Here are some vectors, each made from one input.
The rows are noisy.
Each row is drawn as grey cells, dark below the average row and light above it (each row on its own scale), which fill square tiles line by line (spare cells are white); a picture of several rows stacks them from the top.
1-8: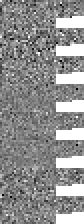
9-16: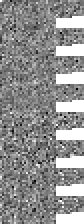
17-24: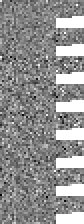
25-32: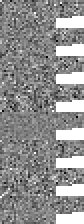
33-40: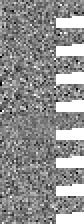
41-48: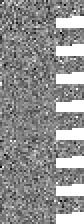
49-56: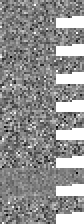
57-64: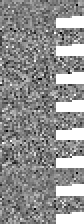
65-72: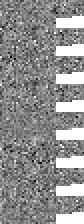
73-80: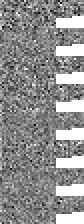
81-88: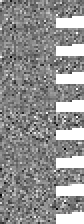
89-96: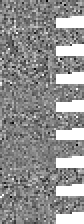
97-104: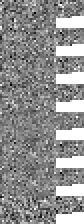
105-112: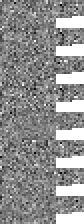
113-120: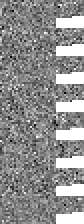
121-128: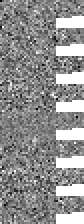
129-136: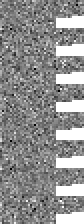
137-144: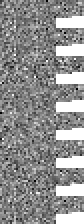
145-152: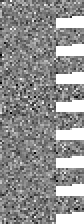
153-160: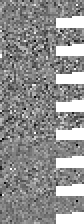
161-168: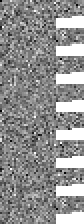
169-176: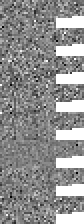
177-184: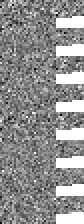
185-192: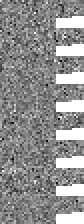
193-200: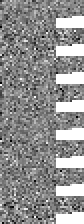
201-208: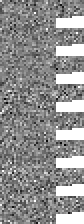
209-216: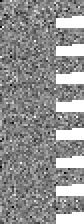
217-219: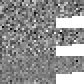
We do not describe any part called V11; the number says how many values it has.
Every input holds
a true/false value and a value of V11, together with either a point on a 5-point line, or a list of up to two points on a 6-point line.
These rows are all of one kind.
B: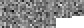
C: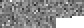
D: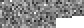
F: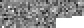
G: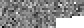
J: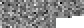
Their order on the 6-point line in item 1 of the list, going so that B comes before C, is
F, J, B, D, C, G.
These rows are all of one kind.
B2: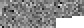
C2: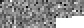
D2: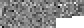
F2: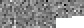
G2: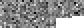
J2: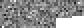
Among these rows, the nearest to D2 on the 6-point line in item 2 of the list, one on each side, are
B2 and J2.
